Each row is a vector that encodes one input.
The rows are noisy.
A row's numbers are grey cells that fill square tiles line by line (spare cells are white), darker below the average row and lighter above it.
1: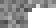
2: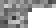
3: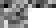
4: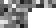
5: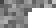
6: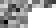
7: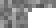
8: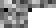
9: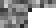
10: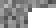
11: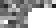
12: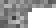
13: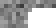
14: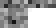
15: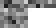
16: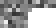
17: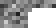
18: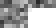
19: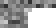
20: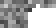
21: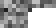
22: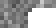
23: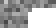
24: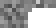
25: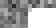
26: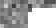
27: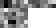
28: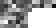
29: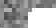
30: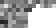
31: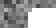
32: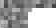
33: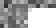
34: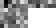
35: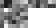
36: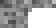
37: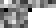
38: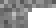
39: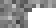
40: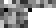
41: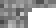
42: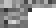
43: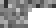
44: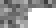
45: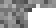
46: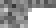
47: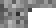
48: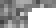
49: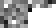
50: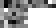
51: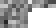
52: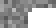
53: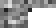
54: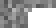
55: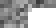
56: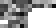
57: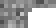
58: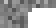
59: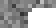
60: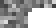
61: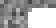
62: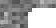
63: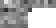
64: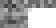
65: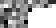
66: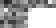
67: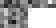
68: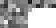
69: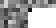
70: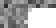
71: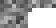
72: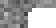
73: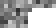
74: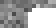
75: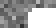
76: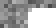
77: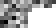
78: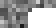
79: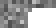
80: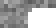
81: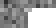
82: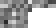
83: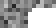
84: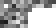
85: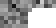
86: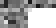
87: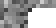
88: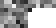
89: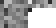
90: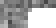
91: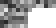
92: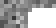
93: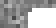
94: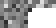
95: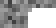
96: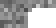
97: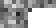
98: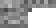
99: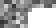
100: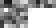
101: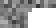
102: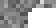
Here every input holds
either a point on a 5-point circle and a true/false value, or a point on a 4-point line, or a list of up to three points on a 5-point line.
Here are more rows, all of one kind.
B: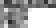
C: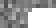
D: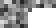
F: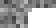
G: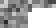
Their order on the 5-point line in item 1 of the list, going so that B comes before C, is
B, F, C, D, G.
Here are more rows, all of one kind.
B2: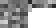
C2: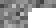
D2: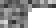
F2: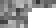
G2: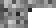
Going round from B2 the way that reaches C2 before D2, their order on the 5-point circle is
B2, C2, G2, D2, F2.
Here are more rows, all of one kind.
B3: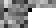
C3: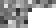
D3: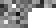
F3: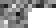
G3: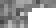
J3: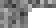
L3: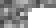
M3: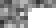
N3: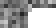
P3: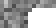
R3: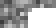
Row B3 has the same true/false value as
J3, N3 and P3.
